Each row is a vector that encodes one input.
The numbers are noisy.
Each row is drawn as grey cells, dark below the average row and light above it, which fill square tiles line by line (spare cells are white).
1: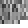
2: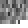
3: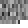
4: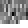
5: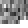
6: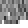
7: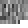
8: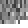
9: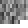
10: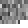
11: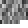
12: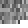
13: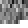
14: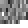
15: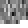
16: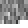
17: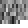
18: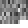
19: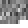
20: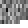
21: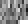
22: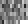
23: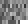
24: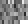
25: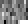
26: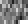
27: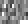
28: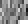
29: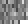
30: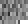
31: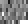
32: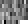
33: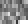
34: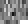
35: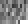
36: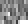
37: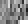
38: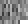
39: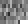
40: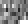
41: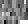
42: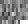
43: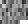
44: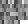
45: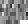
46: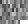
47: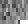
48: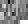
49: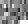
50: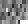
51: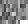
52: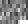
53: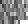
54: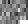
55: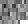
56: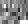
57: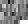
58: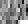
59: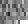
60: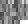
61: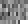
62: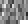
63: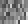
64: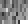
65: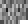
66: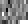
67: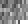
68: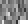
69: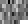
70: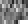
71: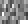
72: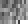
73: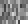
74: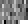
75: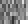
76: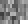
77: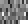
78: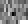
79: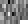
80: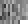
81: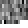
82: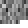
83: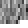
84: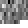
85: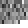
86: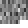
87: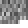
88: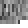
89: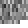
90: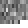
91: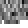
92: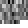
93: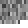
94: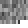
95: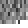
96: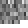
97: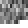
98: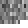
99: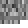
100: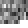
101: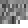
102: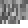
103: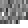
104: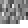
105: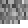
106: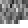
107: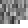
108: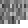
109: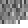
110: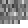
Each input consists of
either one of 11 labels, or a point on a 10-point line.
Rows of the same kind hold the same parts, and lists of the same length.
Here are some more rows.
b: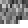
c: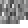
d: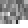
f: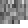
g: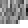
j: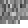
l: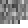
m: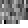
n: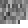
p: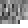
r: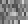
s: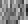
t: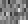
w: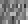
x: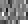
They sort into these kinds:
b, c, d, g, m, s, t, x
f, j, l, n, p, r, w

